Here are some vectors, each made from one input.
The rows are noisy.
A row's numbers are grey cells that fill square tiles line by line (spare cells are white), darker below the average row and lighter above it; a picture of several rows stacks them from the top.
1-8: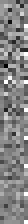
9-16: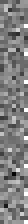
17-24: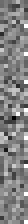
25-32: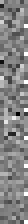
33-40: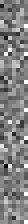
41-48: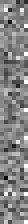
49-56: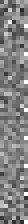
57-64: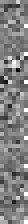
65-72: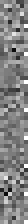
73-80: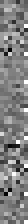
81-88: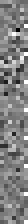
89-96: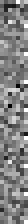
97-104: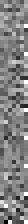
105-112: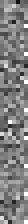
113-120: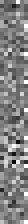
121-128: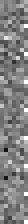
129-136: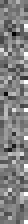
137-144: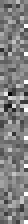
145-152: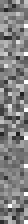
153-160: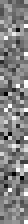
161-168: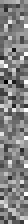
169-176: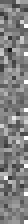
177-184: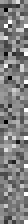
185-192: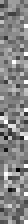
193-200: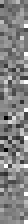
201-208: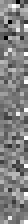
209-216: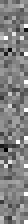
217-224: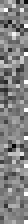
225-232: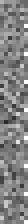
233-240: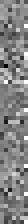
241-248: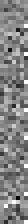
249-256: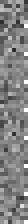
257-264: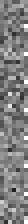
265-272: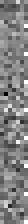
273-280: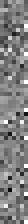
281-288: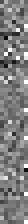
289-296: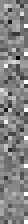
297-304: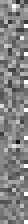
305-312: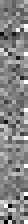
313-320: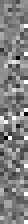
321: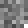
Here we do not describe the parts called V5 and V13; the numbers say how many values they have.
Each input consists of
either a point on a 6-point line, four true/false values, a value of V5 and a value of V13, or a point on an 11-point line.
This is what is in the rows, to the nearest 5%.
About 80% of them hold a point on a 6-point line, four true/false values, a value of V5 and a value of V13. The rest hold a point on an 11-point line.
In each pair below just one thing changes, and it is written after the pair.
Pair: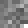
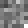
the value of V5
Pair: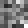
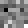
the value of V5
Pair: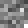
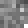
the place on the 6-point line
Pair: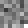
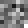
one of the four true/false values
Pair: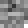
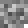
the place on the 6-point line
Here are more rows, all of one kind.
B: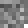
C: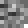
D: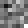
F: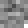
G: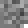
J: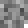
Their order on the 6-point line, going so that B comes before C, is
J, B, F, C, D, G.
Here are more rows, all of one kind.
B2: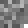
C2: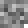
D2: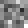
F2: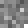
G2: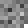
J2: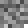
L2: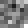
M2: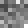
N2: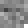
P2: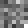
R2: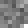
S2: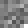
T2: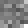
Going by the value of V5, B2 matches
L2, R2, S2 and T2.
